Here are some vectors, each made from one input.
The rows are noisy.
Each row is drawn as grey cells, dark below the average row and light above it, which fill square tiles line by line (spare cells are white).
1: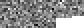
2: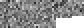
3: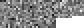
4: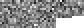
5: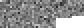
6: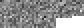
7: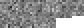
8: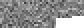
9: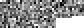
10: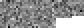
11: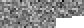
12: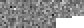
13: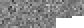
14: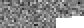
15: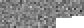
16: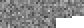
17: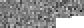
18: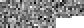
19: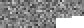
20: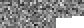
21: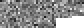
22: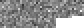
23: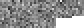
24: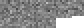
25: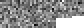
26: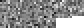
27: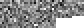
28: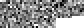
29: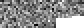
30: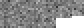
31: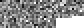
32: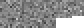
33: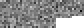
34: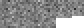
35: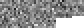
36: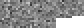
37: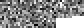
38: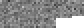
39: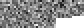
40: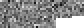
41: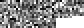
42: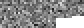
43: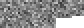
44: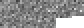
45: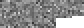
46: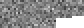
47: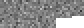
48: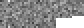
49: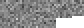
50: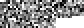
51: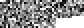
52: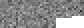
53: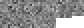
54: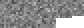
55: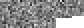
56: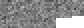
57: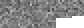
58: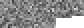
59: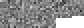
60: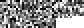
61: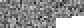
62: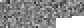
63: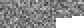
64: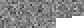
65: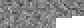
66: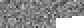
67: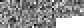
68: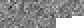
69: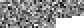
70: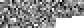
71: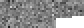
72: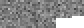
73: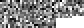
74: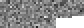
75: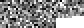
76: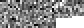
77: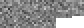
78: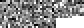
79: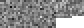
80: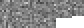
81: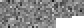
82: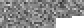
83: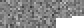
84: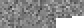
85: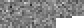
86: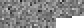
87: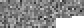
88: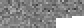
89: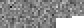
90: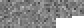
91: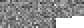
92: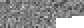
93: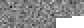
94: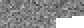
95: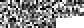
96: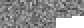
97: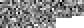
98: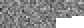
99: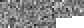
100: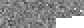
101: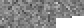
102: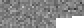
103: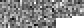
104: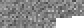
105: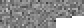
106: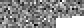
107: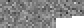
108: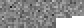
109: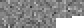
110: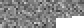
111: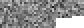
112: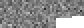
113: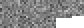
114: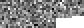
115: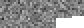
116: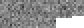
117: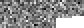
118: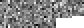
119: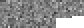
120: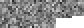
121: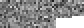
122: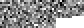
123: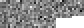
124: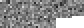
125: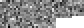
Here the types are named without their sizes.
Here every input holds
a label and a node of a tree, together with either a fixed value, or a node of a tree.
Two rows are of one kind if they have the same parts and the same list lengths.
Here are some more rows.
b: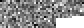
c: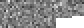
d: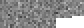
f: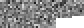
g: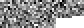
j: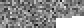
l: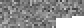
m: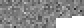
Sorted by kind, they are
b, c, d, g
f, j, l, m

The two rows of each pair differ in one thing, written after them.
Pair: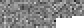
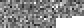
the node of one of the two trees
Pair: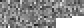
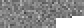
the node of one of the two trees
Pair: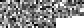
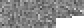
the label
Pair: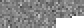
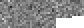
the node of one of the two trees
